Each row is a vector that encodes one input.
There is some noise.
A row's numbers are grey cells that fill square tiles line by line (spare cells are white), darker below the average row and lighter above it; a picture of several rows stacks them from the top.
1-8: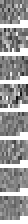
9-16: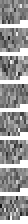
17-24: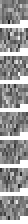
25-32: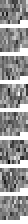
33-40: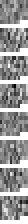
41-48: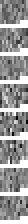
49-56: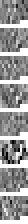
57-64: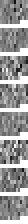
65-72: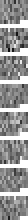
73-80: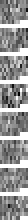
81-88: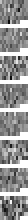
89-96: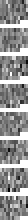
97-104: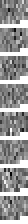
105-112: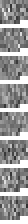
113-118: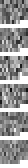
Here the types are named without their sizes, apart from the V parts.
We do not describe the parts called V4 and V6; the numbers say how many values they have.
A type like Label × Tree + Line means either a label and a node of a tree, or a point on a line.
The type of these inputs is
(Bool × V6 + Unit) × (Line × Line + V4).
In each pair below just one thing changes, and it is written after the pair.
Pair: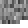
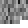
the value of V6
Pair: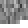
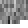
the value of V6
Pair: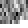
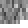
the value of V6
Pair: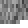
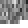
the true/false value
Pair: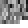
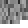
the true/false value
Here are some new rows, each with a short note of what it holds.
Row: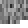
a true/false value, a value of V4 and a value of V6
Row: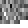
a point on each of two lines
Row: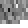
a value of V4
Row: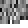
a point on each of two lines
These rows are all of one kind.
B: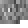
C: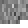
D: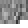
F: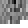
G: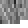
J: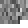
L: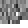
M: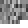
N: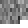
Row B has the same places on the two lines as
F and G.
